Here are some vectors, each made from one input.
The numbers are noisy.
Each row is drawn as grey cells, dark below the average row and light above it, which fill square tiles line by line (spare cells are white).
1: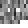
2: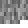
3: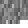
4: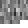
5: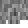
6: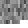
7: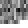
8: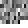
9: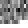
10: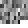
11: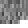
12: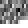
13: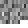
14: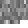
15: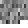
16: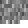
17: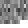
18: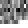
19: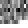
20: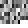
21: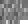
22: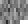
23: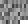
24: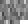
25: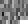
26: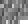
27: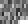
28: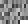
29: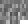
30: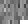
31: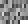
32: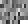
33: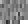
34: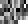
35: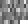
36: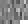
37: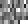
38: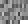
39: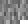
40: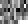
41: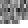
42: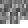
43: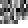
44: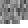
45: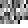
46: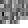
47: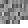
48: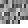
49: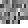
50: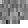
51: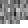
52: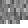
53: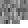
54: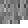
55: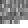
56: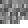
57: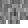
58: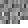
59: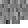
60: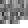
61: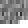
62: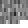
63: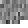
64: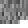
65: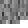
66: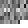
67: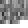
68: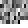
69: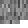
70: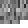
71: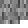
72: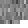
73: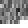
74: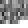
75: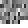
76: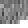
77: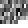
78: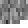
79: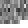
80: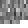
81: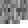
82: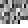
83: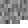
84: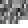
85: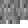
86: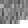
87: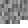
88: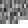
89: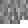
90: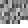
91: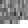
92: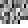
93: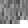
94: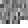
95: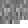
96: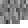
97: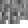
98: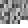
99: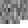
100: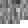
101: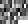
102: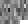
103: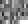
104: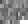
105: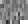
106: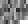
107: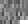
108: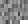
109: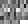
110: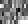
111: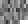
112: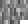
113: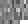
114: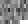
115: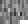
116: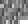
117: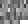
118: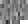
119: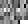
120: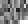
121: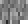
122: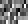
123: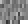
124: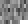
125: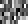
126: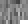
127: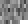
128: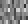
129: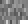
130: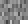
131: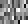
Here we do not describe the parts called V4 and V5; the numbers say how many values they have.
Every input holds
either a point on a 7-point line and a value of V5, or a true/false value and a value of V4.
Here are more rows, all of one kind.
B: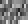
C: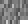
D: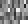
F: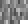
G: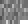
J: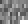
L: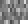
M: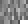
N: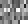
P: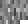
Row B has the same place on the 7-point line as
D and L.
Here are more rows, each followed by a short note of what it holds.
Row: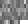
a point on a 7-point line and a value of V5
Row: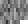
a true/false value and a value of V4
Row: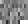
a true/false value and a value of V4
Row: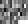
a point on a 7-point line and a value of V5
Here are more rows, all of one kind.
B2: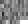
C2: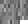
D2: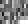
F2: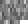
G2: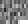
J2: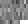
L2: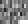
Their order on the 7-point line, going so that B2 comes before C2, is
G2, L2, F2, J2, D2, B2, C2.
